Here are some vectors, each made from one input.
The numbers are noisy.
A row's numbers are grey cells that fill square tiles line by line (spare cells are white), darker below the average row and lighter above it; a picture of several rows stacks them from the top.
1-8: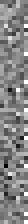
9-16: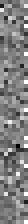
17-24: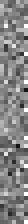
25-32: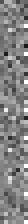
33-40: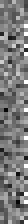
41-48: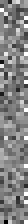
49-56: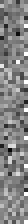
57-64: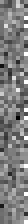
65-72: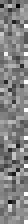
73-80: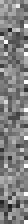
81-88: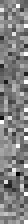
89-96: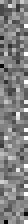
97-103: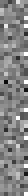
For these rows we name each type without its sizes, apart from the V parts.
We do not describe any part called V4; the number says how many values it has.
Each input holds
a point on each of two lines, together with either four true/false values, or a value of V4.
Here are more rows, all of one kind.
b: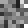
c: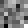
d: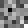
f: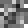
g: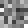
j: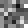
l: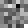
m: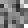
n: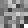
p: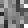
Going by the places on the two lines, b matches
f, j, m and p.
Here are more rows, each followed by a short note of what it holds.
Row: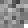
a point on each of two lines and four true/false values
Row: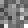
a point on each of two lines and four true/false values
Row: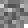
a point on each of two lines and four true/false values
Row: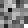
a point on each of two lines and a value of V4
